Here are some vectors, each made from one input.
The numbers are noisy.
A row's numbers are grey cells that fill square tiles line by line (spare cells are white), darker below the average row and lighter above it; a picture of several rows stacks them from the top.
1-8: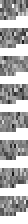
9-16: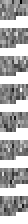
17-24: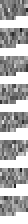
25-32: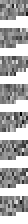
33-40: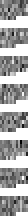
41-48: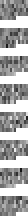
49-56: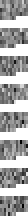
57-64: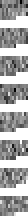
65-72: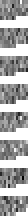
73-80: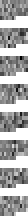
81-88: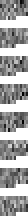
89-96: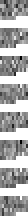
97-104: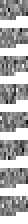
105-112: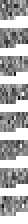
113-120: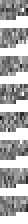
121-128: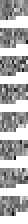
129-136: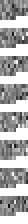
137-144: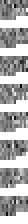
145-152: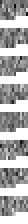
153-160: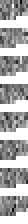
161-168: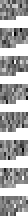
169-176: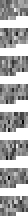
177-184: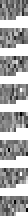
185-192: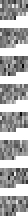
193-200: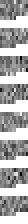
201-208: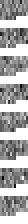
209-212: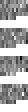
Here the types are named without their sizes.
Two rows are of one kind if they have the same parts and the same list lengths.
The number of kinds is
4.
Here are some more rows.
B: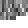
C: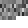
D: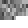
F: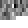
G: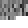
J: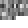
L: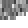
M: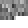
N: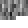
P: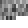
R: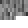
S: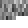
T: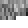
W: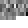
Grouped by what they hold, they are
B, D, J, L
C, G
F, M, N, P, S
R, T, W

